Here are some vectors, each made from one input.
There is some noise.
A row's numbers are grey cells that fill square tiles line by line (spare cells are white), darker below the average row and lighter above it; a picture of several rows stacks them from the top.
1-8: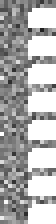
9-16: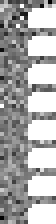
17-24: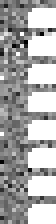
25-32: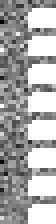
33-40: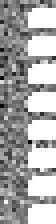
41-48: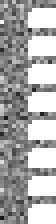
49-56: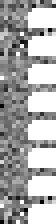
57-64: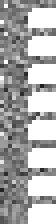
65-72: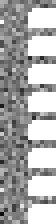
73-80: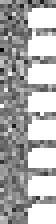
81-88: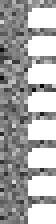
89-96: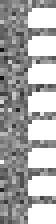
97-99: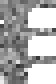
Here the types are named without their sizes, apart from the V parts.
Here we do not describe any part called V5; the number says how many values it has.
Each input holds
a list of items, each a true/false value and a value of V5.
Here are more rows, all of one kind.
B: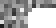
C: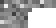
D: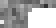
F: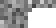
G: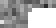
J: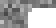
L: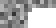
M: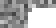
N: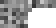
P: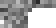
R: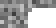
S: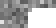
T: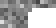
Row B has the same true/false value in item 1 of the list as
C, F, N and S.
